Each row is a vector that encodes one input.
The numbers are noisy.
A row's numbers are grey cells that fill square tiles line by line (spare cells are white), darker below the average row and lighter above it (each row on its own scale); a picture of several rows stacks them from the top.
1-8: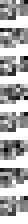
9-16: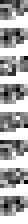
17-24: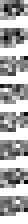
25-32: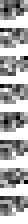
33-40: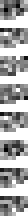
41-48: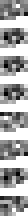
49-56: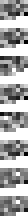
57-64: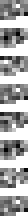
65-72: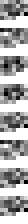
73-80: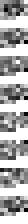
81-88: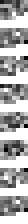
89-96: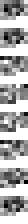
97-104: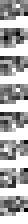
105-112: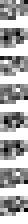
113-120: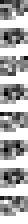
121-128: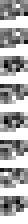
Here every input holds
a point on a 6-point line and a true/false value.
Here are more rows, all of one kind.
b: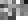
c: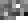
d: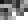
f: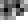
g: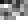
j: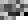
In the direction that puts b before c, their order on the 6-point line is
g, d, f, b, j, c.
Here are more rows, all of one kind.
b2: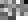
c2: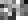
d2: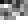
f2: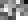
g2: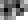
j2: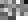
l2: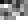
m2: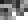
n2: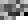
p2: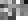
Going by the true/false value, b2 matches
c2, f2, j2 and p2.
